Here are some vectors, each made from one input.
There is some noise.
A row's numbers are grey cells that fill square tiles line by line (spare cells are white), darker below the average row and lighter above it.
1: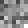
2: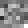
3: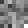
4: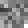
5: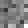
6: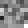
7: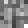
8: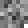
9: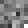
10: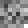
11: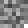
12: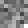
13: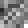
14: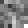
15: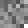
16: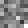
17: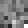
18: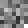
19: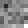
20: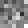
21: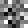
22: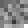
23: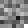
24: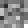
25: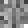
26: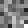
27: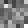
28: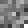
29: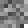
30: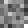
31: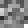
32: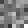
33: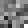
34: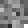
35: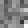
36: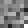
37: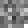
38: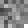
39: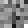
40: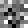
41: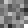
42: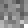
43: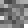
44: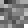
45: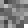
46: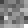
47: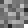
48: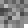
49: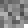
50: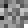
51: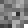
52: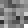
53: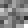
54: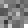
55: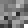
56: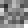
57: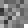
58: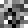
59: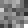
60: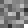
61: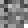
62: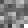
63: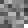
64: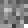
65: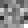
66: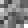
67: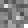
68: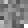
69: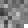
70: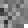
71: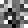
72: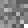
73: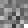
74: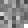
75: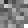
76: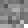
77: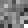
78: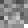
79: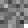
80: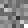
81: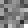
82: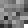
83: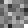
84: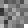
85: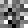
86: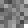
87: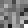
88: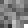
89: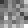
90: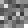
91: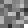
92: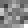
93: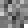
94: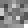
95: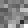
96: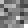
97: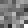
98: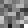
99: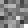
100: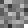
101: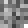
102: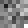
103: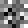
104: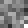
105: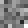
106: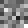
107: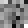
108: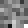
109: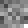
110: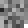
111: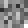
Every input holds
a list of up to three points on a 5-point line.
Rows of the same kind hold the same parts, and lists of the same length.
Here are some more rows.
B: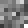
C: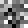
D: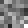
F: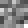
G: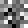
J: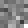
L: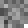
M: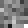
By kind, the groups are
B, D, M
C, G
F
J, L

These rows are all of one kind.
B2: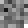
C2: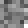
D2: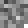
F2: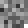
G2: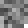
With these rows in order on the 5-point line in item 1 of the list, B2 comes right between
C2 and D2.
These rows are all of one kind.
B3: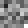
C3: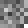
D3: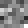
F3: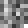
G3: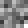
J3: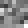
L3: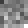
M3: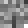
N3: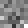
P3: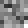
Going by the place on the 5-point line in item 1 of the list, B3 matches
D3, G3 and J3.
